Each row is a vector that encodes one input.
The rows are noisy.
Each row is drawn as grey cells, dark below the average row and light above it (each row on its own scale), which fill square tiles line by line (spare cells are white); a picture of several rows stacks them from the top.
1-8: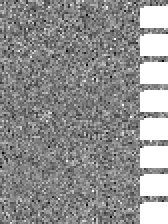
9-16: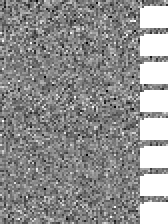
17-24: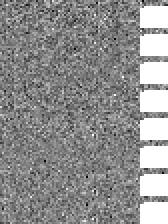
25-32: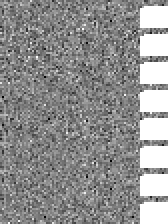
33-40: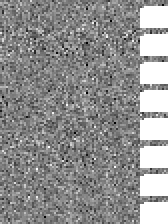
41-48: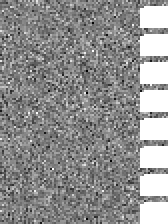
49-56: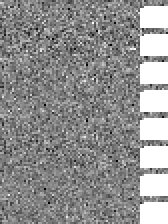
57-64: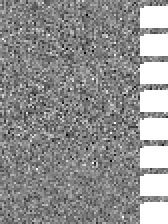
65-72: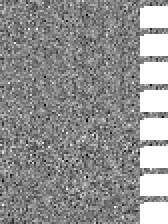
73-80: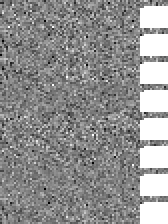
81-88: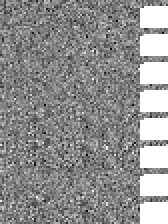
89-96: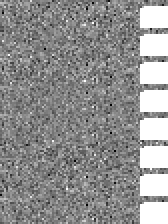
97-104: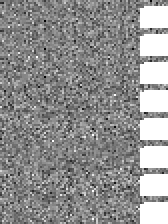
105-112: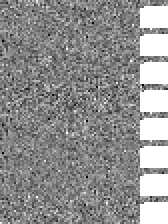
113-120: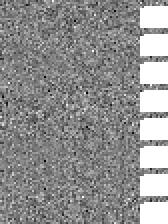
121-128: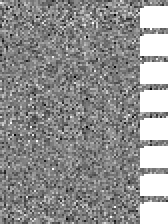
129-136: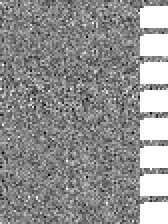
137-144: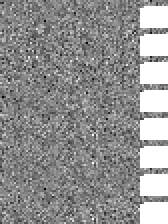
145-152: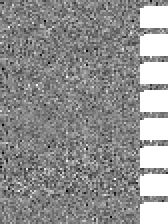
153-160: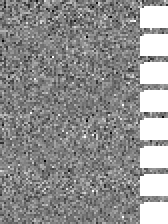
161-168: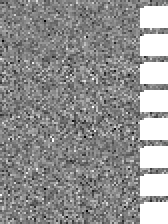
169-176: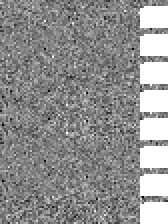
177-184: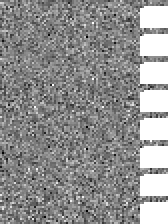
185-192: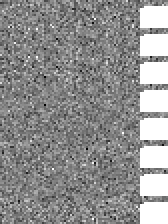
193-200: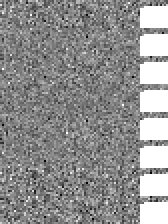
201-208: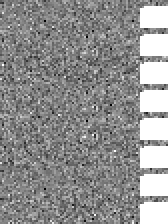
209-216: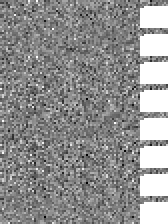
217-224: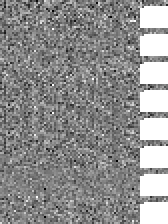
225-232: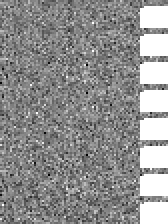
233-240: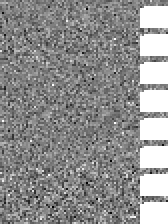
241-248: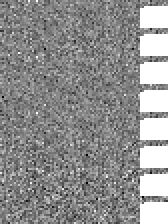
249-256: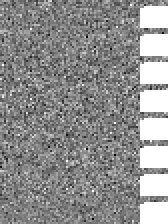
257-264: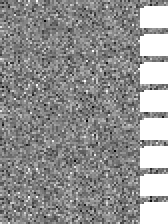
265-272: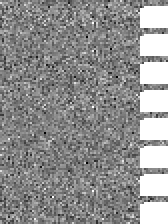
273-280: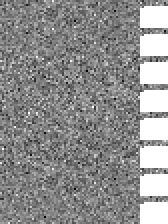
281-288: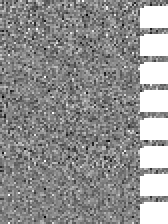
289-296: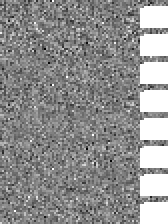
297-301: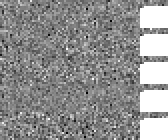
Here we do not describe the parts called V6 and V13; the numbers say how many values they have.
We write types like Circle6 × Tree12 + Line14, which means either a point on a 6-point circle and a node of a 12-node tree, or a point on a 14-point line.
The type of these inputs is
(Bool × Bool × Bool × Bool × Tree12 × V13 + Unit) × V6 + Line15.
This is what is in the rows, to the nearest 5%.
About 25% of them hold a point on a 15-point line. The rest hold a value of V6, together with either a fixed value, or a node of a 12-node tree, four true/false values and a value of V13.
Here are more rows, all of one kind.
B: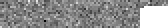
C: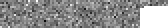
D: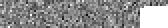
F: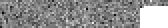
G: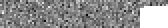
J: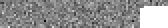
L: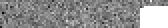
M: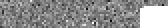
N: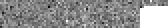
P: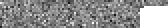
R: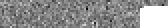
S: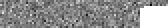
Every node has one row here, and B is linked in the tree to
P.
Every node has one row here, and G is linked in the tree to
J, P and R.
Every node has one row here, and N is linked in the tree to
R.
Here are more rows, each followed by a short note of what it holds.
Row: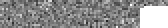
a point on a 15-point line
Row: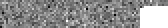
a node of a 12-node tree, four true/false values, a value of V6 and a value of V13
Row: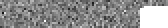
a value of V6
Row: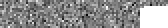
a node of a 12-node tree, four true/false values, a value of V6 and a value of V13
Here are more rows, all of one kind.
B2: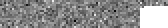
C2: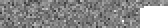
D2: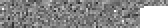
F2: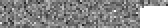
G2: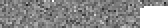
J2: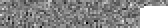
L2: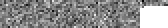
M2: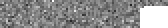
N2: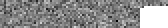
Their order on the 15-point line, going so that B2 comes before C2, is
N2, L2, B2, G2, M2, F2, C2, D2, J2.
